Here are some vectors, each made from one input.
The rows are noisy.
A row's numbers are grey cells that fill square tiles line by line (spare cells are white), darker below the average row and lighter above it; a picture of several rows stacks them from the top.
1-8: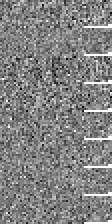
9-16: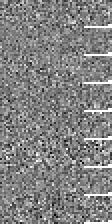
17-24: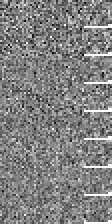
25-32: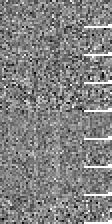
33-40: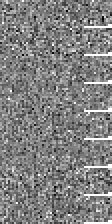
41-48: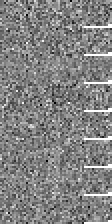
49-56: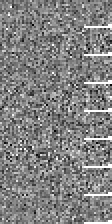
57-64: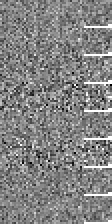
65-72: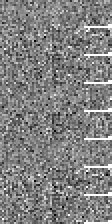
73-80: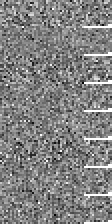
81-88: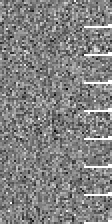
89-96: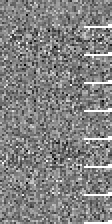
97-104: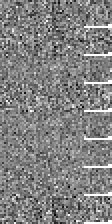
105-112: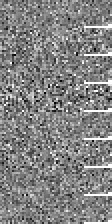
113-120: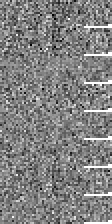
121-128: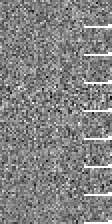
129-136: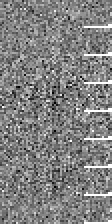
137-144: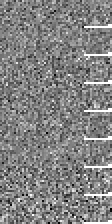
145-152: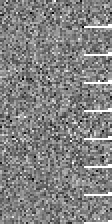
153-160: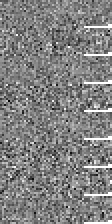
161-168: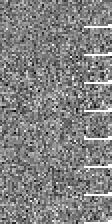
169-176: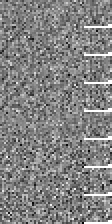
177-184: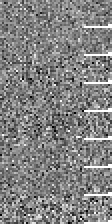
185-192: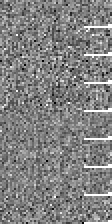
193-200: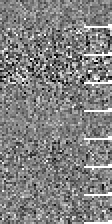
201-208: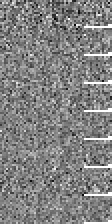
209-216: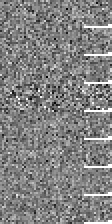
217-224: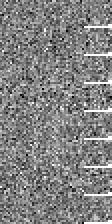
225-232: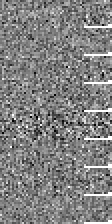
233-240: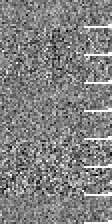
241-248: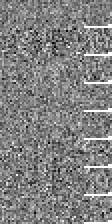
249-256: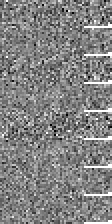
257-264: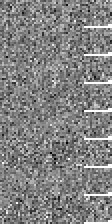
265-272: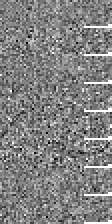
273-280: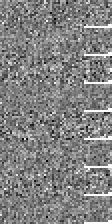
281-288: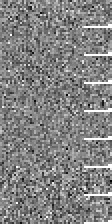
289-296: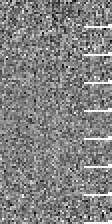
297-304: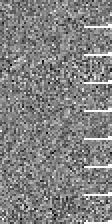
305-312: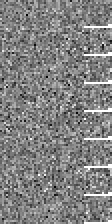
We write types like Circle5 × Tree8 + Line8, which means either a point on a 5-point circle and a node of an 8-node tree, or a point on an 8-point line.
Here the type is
Bool × (Circle11 + Unit) + Line9 + Tree16.
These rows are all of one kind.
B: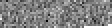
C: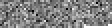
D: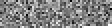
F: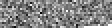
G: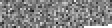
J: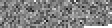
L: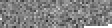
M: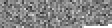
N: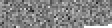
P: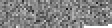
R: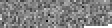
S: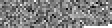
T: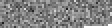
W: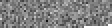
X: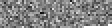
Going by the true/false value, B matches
D, L, R and W.
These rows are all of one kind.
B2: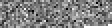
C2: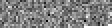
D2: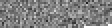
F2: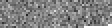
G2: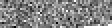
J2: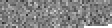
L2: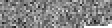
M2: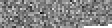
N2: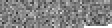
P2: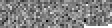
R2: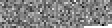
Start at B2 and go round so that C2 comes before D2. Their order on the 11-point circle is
B2, L2, P2, N2, J2, F2, C2, D2, G2, R2, M2.
